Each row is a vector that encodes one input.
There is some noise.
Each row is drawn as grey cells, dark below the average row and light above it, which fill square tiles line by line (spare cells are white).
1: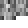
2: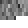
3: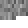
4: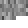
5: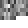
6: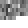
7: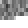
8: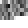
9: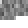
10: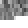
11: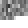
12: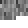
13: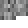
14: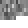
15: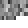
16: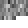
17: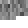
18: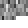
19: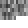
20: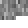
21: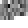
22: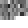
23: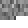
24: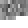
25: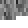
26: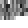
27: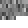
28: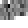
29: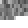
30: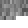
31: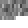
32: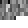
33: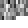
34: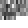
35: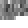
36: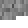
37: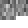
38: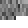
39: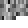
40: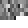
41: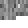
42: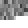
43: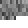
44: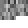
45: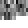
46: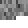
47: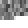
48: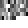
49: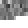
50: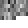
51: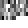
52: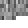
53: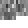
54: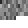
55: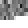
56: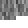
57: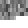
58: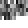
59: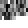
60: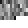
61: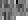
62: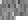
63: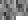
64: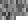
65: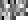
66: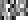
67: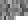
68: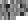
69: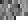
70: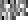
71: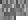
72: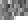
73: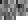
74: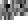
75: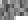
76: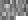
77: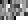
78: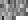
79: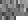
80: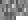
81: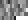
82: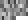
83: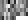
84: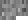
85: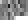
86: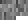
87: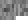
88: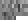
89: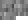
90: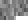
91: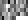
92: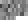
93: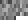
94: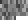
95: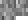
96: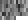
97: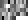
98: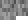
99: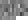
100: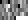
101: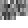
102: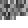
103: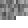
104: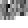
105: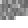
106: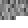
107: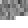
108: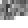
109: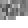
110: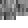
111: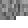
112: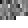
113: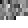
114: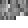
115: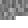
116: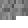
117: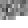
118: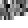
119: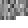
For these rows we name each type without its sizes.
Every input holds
a point on a line, together with either a point on a line, or three true/false values.
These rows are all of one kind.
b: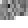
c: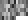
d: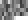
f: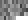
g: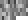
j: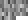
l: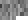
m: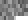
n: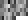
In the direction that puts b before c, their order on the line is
j, g, b, l, n, d, c, m, f.
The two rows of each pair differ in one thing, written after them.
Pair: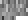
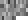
one of the three true/false values
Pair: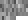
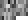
the place on the line
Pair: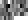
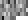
the place on the line
